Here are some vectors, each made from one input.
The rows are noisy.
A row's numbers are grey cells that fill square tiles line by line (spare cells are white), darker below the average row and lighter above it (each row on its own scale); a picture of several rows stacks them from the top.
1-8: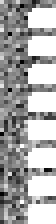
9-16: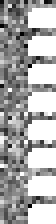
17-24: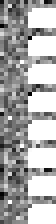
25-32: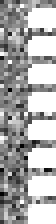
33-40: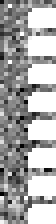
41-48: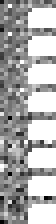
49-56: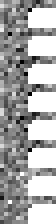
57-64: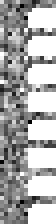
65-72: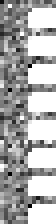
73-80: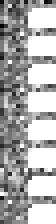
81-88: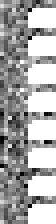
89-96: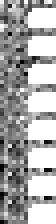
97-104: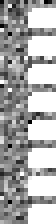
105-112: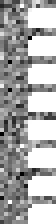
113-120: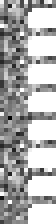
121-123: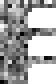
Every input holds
either a fixed value, or three true/false values.
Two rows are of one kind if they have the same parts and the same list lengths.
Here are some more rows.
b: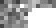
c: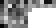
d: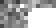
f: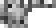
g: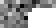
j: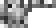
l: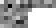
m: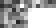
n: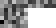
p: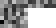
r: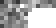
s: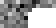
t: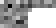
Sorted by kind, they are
b, c, d, f, g, j, l, m, r, s, t
n, p

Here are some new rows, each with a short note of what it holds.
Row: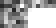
three true/false values
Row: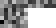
a fixed value
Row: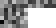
a fixed value
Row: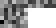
a fixed value
